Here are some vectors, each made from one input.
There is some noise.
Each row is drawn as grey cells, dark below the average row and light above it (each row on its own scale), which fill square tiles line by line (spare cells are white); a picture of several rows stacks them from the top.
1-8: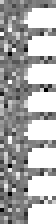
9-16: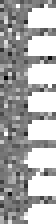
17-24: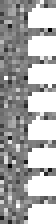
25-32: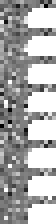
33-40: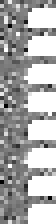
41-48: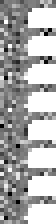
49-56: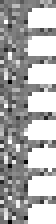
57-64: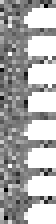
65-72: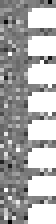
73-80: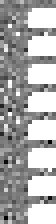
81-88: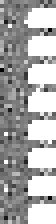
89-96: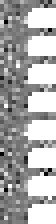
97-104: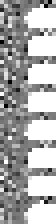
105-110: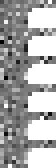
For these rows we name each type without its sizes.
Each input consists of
a list of points on a line.
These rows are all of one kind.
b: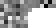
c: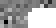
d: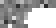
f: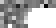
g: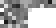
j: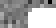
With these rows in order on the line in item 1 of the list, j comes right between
b and f.
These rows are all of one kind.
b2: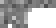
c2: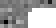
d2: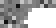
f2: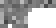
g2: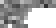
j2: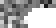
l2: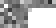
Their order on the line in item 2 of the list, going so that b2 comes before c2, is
j2, g2, d2, b2, f2, l2, c2.
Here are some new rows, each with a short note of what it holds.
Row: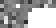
a list of one item
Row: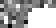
a list of one item
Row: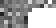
a list of one item
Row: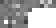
a list of one item
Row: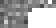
a list of one item
